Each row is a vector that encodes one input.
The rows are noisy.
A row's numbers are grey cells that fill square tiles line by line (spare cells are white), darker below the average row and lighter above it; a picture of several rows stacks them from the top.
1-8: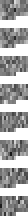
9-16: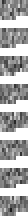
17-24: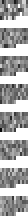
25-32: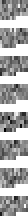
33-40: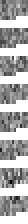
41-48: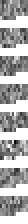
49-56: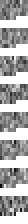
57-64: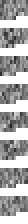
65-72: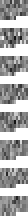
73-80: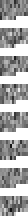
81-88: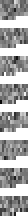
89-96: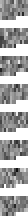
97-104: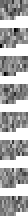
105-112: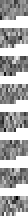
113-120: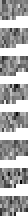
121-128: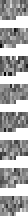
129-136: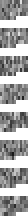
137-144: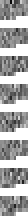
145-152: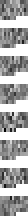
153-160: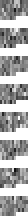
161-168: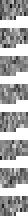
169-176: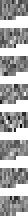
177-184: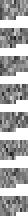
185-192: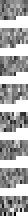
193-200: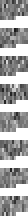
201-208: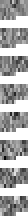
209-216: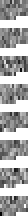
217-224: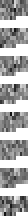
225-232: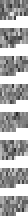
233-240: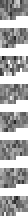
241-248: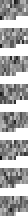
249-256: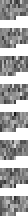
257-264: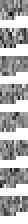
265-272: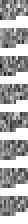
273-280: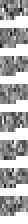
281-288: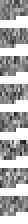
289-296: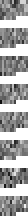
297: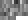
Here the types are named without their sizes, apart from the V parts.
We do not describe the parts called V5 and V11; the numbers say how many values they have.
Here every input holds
a point on a line, a node of a tree and a value of V5, together with either a point on a line, or a value of V11.
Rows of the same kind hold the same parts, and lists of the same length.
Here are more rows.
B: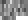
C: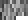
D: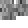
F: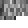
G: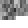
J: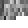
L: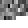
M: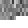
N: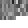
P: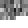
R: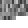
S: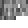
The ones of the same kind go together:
B, D, G, L, R
C, F, J, M, N, P, S

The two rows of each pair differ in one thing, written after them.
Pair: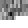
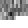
the place on one of the two lines
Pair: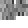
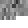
the value of V5
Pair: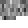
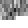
the value of V5
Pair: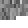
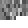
the node of the tree
